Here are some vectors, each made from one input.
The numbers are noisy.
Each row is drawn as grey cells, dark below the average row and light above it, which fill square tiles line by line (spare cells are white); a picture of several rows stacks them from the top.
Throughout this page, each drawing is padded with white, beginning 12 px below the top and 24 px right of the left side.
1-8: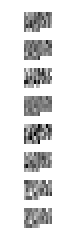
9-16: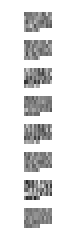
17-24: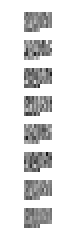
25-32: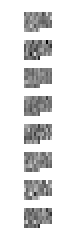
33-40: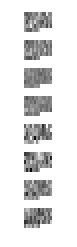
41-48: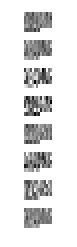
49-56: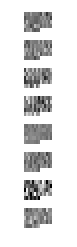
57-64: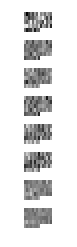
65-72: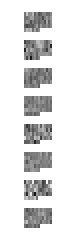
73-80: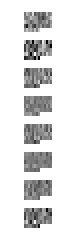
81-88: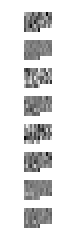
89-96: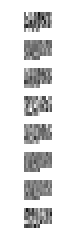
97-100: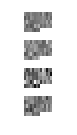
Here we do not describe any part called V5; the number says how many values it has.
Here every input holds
a list of up to two items, each a true/false value and a value of V5.
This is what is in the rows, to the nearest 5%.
All of them are lists of up to two items, each a true/false value and a value of V5: about 5% are empty, 25% hold one and 70% two.
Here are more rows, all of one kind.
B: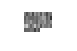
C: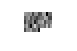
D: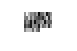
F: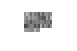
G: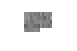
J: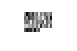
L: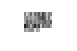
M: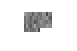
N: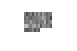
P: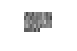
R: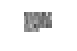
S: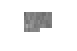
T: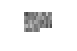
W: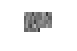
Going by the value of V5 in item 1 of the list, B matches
N, P, R and S.
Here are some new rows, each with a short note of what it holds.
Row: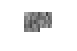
a list of two items
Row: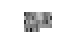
the empty list
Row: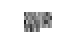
the empty list
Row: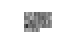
a list of one item
